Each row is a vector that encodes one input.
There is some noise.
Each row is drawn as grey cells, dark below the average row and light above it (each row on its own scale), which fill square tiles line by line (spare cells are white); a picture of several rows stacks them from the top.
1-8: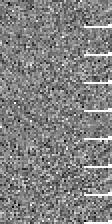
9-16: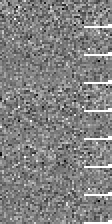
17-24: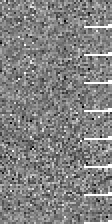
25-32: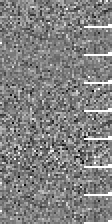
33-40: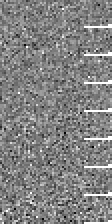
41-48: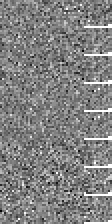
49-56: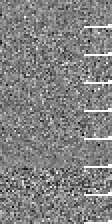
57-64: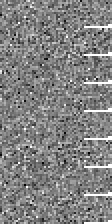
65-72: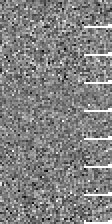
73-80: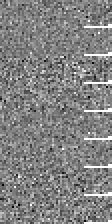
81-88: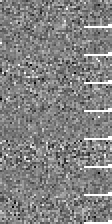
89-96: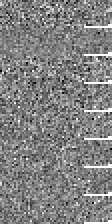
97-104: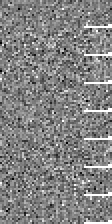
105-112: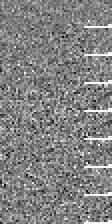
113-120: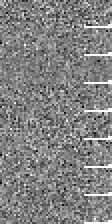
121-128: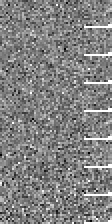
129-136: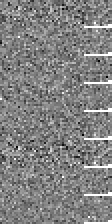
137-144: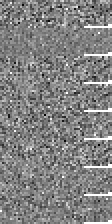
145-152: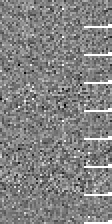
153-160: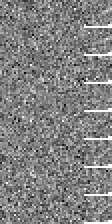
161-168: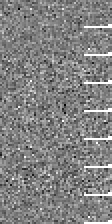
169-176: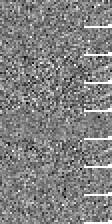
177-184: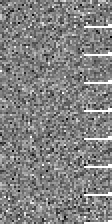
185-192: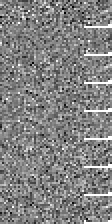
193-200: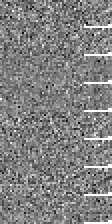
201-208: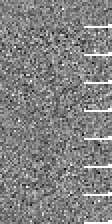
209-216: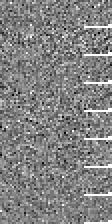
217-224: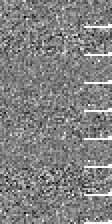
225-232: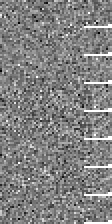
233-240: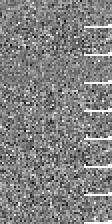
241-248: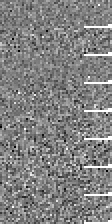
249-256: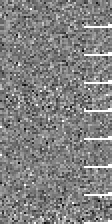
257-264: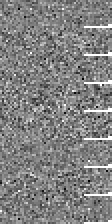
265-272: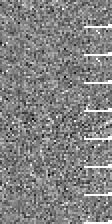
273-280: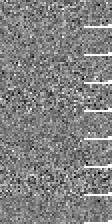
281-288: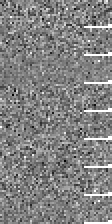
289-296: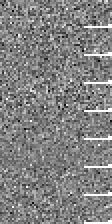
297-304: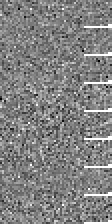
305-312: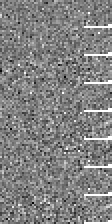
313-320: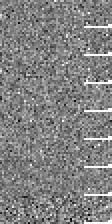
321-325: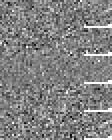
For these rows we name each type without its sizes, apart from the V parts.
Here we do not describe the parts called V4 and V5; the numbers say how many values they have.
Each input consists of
a value of V5, together with either a node of each of two trees and a value of V4, or four true/false values.
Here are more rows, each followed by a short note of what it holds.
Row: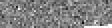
a node of each of two trees, a value of V4 and a value of V5
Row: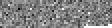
four true/false values and a value of V5
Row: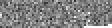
four true/false values and a value of V5
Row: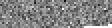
four true/false values and a value of V5
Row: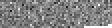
a node of each of two trees, a value of V4 and a value of V5
